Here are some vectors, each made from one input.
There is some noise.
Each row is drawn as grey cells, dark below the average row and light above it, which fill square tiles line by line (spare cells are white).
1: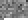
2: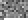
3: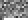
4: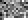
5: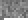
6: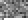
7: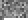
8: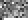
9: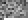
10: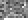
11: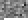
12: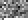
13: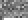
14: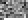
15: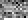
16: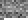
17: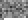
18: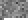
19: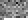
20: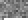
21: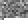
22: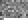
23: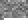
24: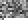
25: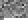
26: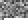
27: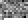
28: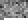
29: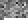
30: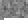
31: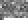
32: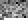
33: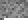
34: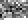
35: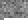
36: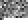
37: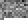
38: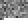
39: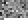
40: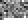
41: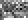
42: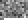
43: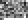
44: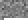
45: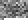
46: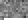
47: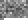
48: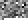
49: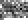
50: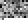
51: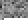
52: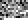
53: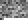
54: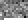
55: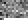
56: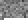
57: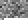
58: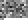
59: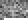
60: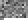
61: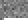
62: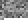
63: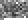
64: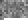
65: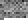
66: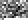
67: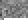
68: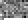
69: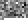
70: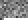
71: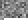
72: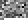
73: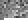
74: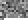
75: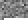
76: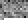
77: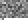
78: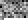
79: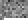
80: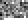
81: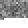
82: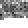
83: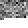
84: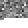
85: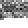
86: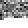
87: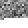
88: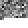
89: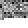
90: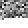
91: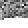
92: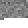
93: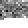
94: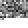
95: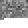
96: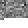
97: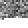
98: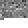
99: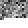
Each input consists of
one of 9 labels, together with either a point on a 9-point circle, or a point on a 6-point line.
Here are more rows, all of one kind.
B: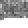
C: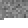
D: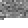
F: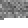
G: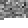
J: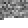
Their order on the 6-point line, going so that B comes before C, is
F, G, B, C, D, J.
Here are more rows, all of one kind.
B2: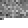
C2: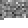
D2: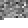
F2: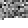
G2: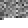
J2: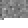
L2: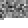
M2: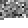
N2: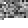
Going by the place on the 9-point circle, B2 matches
C2, F2 and G2.
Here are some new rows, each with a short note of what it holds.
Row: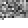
a point on a 9-point circle and one of 9 labels
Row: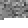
one of 9 labels and a point on a 6-point line
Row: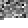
one of 9 labels and a point on a 6-point line
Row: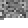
one of 9 labels and a point on a 6-point line
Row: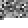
one of 9 labels and a point on a 6-point line
